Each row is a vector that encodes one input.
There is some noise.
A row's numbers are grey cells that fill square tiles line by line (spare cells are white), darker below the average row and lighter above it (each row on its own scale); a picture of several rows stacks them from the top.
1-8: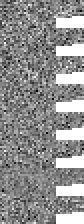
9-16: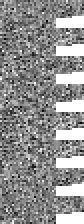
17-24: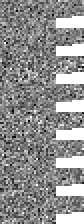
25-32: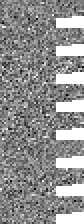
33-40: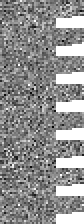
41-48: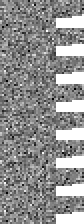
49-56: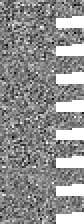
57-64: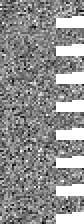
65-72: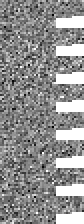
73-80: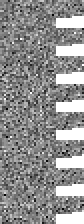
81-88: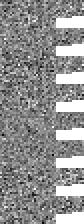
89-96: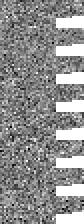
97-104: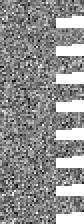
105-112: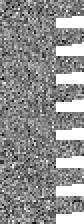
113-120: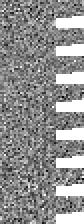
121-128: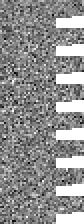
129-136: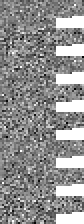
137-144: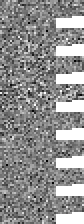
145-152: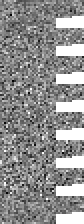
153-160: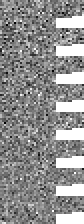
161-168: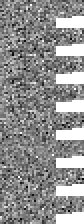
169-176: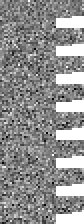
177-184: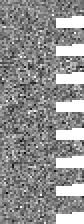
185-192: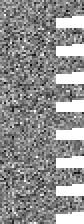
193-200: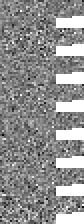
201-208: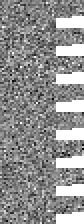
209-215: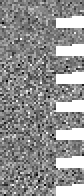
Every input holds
a node of an 8-node tree and a true/false value.
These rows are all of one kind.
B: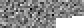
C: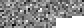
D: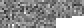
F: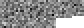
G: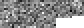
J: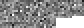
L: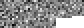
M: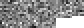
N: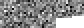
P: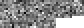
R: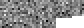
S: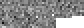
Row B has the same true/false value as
D, F and M.
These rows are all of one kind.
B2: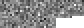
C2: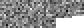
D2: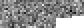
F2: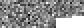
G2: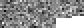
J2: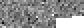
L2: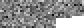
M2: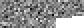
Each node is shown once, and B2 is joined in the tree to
D2 and G2.
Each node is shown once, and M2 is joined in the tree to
D2 and L2.
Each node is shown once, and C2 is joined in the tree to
L2.
